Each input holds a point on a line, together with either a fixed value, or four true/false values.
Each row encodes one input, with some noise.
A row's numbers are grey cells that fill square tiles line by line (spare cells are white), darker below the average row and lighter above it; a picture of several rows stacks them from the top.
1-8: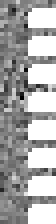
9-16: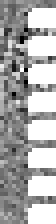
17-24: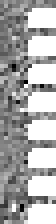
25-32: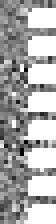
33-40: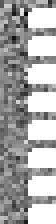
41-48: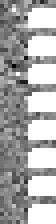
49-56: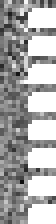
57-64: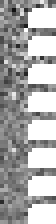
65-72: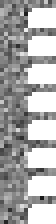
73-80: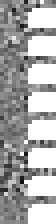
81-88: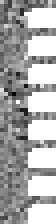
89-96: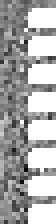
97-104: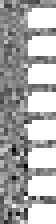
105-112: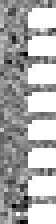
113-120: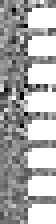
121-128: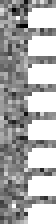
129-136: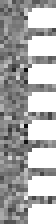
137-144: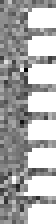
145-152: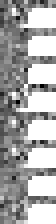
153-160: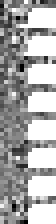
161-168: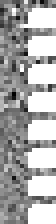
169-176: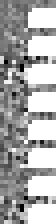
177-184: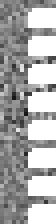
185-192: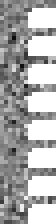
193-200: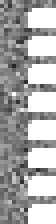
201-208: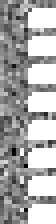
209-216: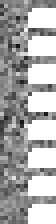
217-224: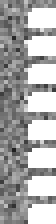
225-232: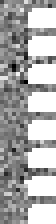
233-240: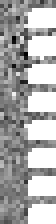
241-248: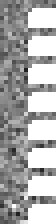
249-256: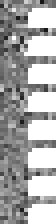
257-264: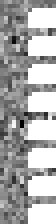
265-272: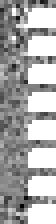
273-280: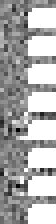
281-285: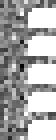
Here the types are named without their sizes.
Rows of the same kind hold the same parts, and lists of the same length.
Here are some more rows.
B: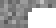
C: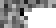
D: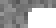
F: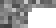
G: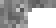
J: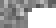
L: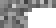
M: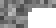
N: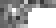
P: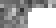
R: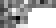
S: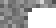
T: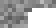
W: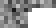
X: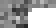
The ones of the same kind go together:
B, C, G, J, L, R, S, T, W
D, F, M, N, P, X

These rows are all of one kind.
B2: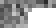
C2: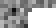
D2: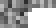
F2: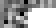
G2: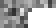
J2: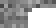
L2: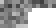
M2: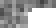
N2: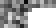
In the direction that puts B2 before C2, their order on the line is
G2, F2, J2, N2, B2, D2, M2, C2, L2.
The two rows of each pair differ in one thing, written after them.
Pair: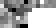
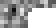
the place on the line
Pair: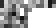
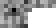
one of the four true/false values
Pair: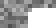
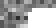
the place on the line
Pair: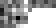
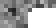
the place on the line
